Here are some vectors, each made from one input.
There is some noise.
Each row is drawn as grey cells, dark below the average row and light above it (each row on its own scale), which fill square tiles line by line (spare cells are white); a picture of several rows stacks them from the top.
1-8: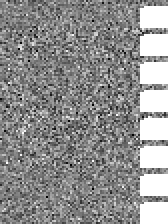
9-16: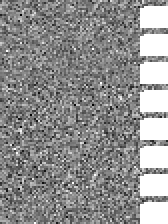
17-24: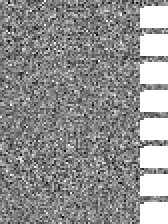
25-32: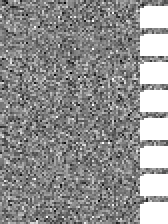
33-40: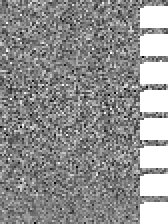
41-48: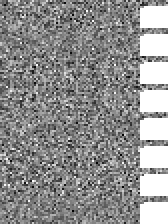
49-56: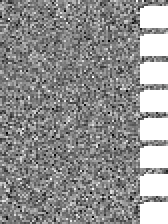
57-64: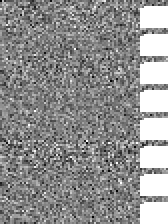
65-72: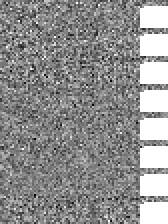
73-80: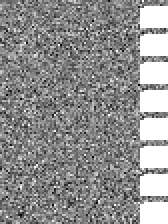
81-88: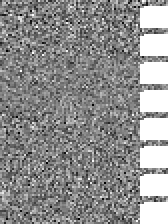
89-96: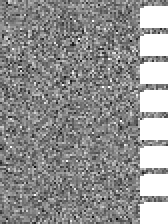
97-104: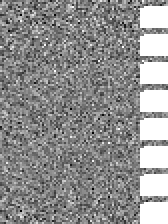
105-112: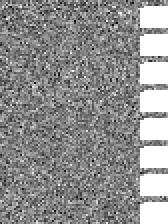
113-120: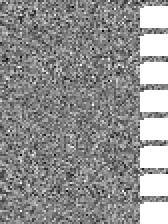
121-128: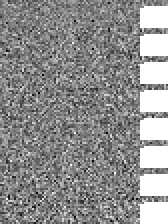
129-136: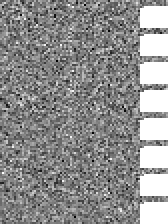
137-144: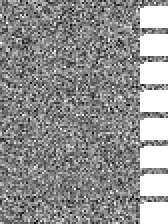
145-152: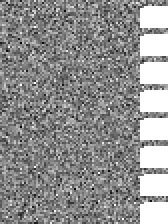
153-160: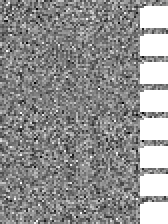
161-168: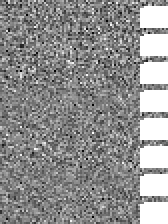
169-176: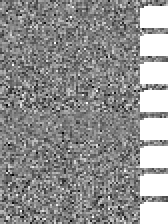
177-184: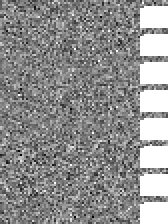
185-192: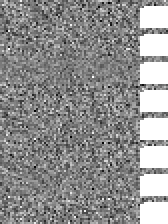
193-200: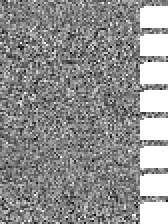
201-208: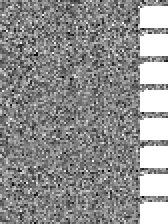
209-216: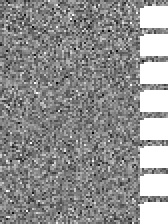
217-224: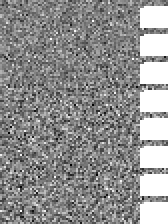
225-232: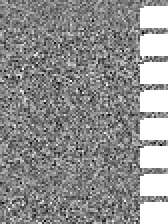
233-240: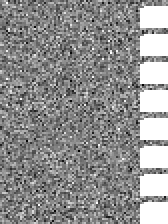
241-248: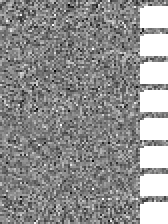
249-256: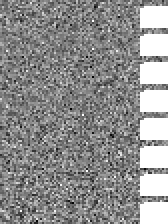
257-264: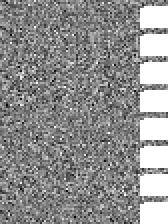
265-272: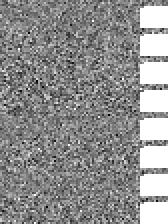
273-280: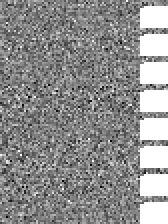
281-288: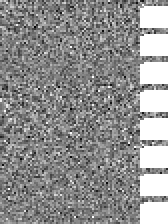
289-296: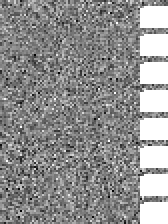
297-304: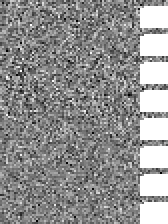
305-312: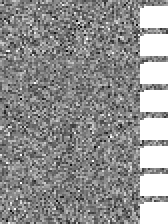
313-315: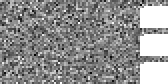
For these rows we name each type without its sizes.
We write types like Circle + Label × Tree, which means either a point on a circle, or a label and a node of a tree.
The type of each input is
Bool × (Circle + Unit) × (Label + Line).
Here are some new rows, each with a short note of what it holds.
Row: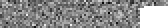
a label and a true/false value
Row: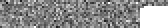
a point on a circle, a label and a true/false value
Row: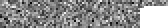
a point on a circle, a point on a line and a true/false value
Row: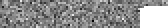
a point on a circle, a point on a line and a true/false value
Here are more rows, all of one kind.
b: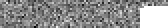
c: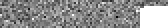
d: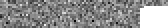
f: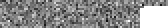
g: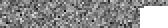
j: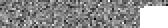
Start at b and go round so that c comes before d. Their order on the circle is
b, f, j, c, g, d.
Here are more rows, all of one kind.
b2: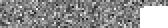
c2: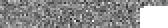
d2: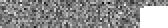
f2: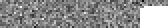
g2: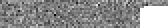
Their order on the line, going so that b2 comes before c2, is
f2, b2, g2, c2, d2.
